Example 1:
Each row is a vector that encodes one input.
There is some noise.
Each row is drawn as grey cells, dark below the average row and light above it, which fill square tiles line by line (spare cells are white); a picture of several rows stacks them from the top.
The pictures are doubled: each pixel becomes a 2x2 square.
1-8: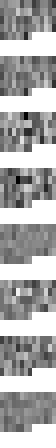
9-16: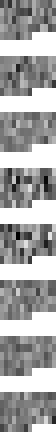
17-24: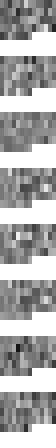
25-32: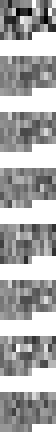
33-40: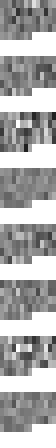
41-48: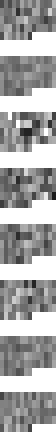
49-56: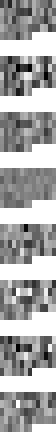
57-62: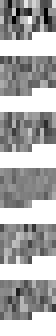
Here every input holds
one of 7 labels.
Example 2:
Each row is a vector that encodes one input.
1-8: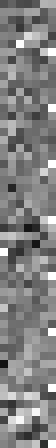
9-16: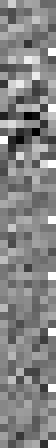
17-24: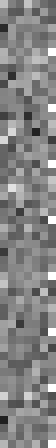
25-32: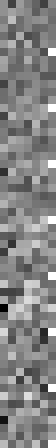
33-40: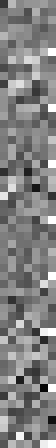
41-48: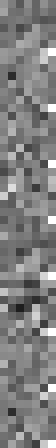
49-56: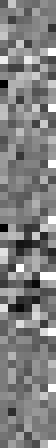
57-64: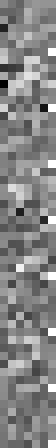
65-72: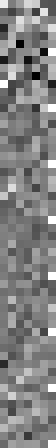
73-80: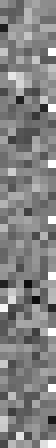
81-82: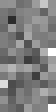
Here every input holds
a point on a 10-point line.
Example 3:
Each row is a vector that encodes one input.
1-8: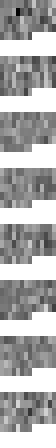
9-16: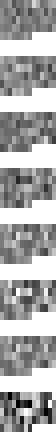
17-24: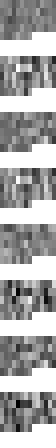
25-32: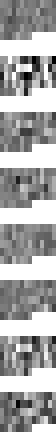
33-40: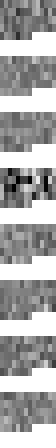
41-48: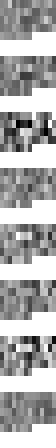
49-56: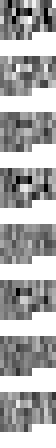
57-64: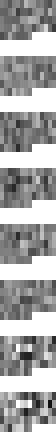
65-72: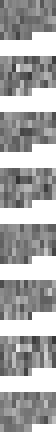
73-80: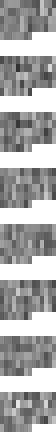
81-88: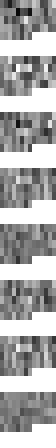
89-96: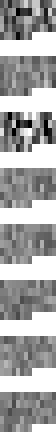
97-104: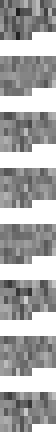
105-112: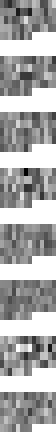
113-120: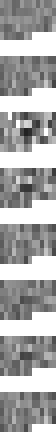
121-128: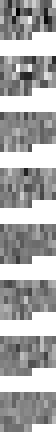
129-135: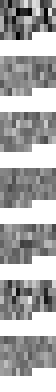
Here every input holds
one of 10 labels.
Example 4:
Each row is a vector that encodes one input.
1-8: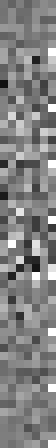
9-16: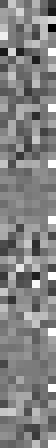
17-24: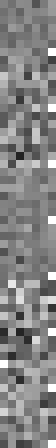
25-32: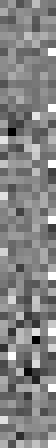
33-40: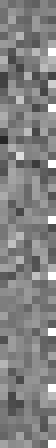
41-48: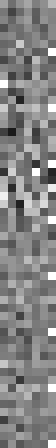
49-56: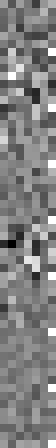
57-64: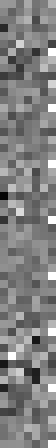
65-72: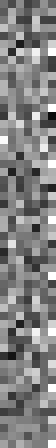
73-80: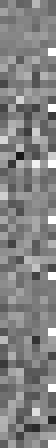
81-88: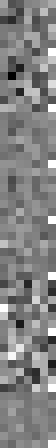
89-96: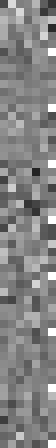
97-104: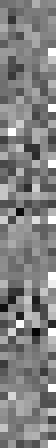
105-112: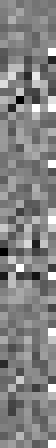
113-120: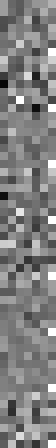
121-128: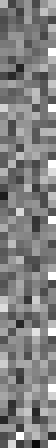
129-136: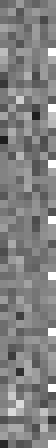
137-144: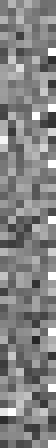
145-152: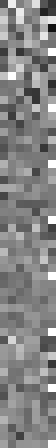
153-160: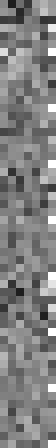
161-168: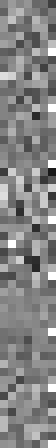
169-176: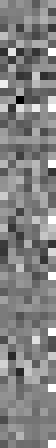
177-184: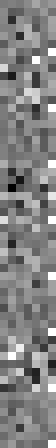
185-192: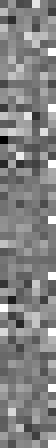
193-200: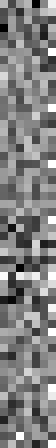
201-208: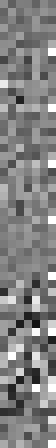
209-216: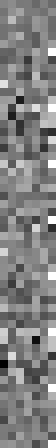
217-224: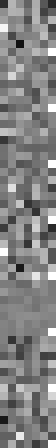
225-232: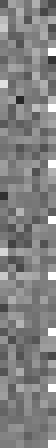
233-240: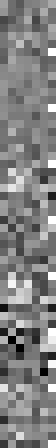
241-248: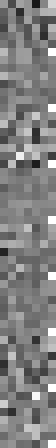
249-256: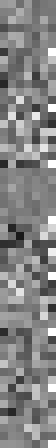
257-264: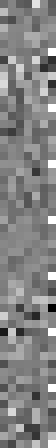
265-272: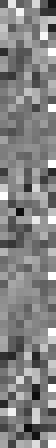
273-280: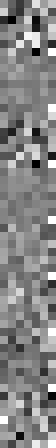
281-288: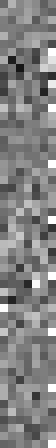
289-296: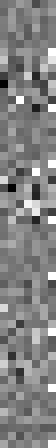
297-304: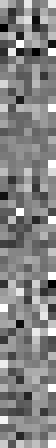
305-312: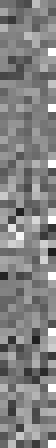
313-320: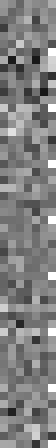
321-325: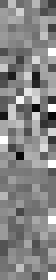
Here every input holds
either a fixed value, or a node of an 18-node tree.
